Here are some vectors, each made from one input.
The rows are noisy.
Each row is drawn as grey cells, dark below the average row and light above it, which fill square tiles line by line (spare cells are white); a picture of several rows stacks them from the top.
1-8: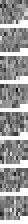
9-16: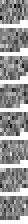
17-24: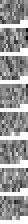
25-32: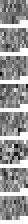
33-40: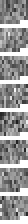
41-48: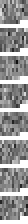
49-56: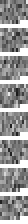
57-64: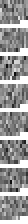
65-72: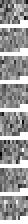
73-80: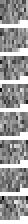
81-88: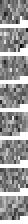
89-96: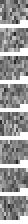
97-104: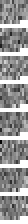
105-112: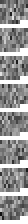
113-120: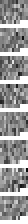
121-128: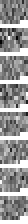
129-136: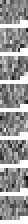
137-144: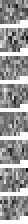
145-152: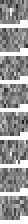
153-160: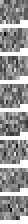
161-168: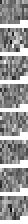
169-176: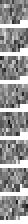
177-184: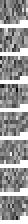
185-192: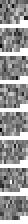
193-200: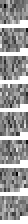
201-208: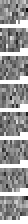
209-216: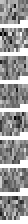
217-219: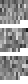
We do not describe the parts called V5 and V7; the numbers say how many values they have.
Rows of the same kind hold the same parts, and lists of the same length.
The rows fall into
4 kinds.
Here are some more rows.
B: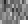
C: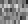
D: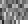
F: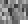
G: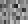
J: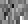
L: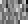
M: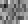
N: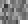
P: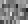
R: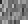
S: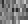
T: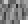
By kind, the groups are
B, D, L, M
C, G, P, S
F, R, T
J, N

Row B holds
a point on a 6-point circle, a point on a 9-point line and a true/false value.
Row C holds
a point on a 9-point line and a value of V5.
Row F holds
a value of V5 and a value of V7.
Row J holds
a point on a 6-point circle, a true/false value and a value of V7.
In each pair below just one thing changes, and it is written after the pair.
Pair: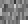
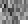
the value of V7
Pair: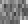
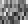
the value of V7
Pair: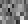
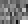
the place on the 6-point circle
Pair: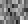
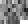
the true/false value
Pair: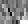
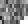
the true/false value
